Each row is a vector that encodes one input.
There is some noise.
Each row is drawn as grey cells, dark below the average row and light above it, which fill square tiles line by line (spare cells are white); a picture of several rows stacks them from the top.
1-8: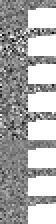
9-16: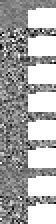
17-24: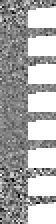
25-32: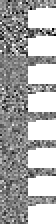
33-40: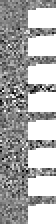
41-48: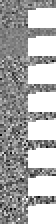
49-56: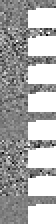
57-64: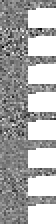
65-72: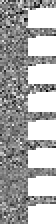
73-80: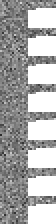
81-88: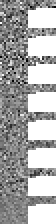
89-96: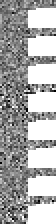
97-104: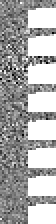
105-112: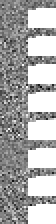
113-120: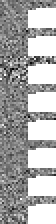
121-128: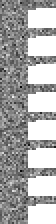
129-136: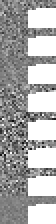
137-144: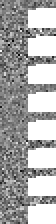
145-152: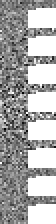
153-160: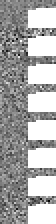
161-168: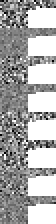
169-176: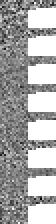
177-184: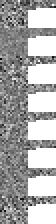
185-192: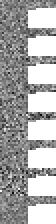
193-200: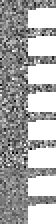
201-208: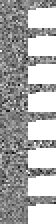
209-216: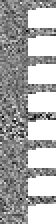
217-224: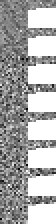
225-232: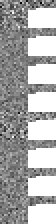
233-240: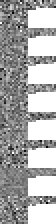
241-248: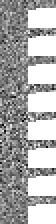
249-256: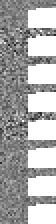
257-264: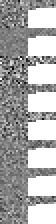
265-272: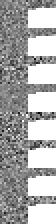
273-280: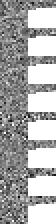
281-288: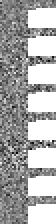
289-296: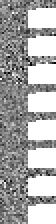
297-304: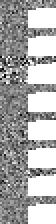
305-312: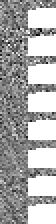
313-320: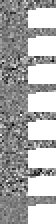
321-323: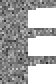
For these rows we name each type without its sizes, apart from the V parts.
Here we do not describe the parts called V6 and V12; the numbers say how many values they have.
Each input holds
a node of a tree, a true/false value and a value of V6, together with either two labels, or a value of V12.
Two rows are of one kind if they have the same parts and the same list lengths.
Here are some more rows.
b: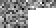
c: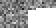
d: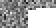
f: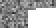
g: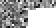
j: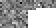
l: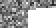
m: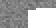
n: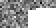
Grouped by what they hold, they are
b, d, j, l
c, f, g, m, n

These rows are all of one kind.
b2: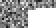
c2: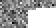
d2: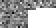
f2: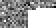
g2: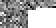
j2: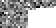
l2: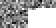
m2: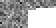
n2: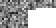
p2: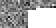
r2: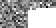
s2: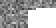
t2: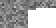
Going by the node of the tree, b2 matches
d2, f2, n2 and s2.
